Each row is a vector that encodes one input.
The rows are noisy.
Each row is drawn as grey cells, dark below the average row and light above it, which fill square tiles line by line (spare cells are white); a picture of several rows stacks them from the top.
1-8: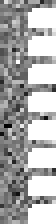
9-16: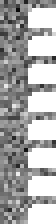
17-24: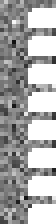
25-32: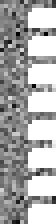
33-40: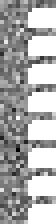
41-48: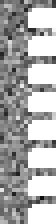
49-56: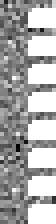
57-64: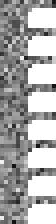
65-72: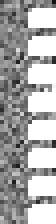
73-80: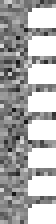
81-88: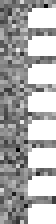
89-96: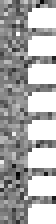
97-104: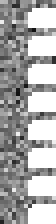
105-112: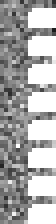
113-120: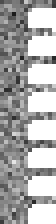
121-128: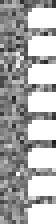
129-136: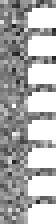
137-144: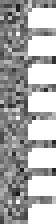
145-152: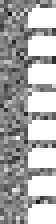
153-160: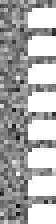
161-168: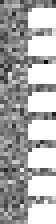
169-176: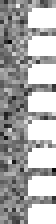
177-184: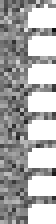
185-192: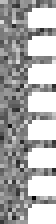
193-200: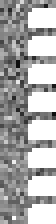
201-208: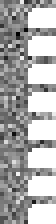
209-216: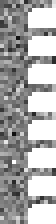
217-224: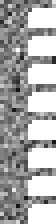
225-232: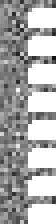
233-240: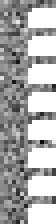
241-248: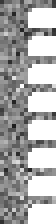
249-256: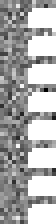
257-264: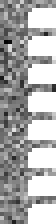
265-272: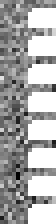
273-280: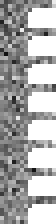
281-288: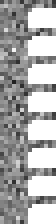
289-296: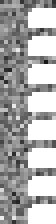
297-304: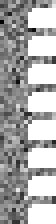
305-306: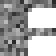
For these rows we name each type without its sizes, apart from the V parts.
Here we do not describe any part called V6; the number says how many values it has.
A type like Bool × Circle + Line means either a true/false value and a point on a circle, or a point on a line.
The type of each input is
Bool × Bool × Bool × Bool × Bool + Circle × List(V6).
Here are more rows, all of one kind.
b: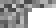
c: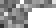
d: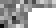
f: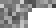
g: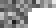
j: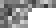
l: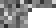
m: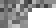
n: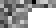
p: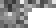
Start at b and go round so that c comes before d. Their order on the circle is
b, p, g, m, c, d, f, j, n, l.
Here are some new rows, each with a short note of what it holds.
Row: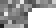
a point on a circle, together with a list of two items
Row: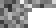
a point on a circle, together with a list of two items
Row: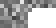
a point on a circle, together with a list of two items
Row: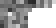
a point on a circle, together with a list of two items
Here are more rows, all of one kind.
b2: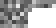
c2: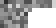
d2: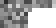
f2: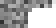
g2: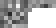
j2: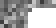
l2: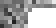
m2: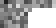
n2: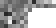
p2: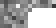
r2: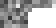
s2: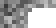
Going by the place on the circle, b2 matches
c2, d2, m2 and r2.
